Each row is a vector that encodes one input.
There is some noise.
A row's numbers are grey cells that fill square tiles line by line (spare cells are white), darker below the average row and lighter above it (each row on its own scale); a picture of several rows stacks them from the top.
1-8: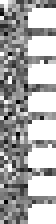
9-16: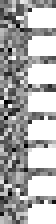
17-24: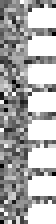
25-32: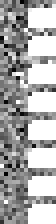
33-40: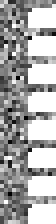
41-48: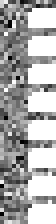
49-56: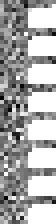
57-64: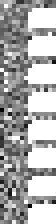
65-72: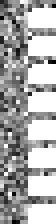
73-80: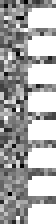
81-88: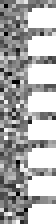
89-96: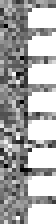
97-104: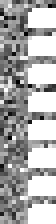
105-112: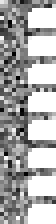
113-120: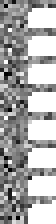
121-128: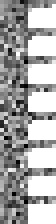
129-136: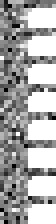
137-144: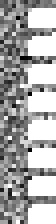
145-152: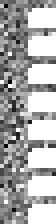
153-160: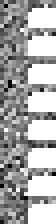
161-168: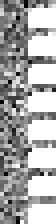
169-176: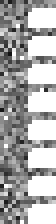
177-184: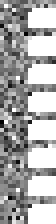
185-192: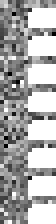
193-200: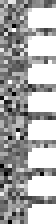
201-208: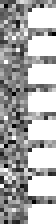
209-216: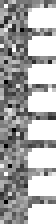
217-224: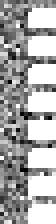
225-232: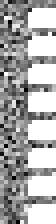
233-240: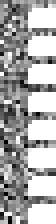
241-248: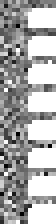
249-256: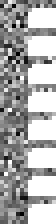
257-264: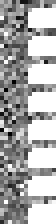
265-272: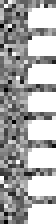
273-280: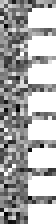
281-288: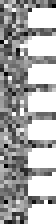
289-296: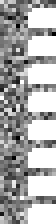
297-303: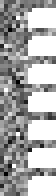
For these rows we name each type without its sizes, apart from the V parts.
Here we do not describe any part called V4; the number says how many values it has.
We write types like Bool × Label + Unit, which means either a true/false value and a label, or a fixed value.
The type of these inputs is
Bool × Label × (Line + Tree) × V4.
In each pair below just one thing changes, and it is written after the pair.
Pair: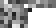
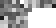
the label
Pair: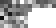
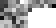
the value of V4
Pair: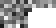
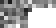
the place on the line
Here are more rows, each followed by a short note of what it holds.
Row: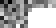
a label, a point on a line, a true/false value and a value of V4
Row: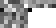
a label, a point on a line, a true/false value and a value of V4
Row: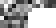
a label, a node of a tree, a true/false value and a value of V4
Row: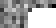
a label, a point on a line, a true/false value and a value of V4
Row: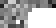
a label, a point on a line, a true/false value and a value of V4
